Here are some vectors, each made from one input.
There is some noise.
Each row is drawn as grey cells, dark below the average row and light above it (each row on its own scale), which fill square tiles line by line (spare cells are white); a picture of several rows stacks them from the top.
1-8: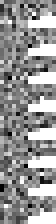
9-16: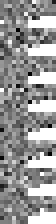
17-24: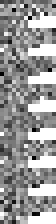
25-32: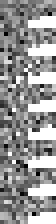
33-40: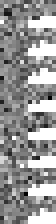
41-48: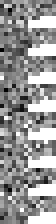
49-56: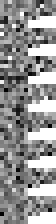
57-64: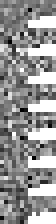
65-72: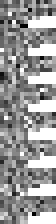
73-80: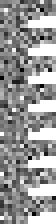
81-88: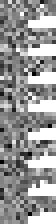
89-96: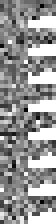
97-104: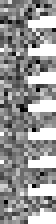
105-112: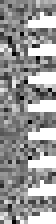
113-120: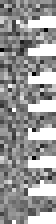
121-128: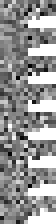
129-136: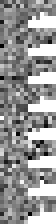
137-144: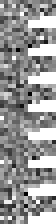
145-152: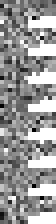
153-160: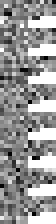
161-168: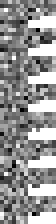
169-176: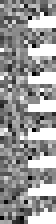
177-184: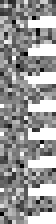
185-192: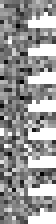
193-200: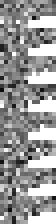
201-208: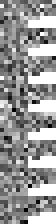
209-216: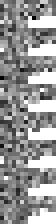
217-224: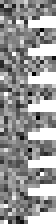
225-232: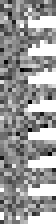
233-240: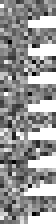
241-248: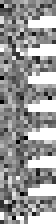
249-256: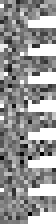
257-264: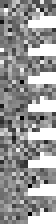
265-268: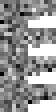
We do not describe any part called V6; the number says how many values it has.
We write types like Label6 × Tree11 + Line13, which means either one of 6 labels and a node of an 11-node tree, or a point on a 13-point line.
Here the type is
Label8 × Label8 + Line5 × (Tree11 + Unit) × V6.
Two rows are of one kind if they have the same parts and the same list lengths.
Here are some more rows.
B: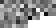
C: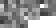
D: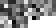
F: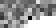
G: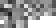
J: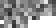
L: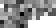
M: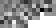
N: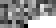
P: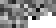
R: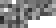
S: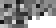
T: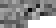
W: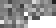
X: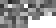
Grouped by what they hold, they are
B, F, M
C, L, N, R, S, T
D, G, J, P, W, X

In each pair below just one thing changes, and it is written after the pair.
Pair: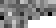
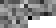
the value of V6
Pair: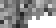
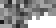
the place on the 5-point line
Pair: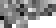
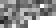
the value of V6
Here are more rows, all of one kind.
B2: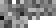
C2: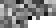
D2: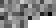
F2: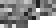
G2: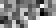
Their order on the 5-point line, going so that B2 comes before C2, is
B2, G2, C2, D2, F2.
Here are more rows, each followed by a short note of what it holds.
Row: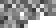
a point on a 5-point line and a value of V6
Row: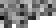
a point on a 5-point line, a node of an 11-node tree and a value of V6
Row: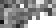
a point on a 5-point line and a value of V6
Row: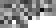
a point on a 5-point line and a value of V6
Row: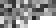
two labels (each one of 8)
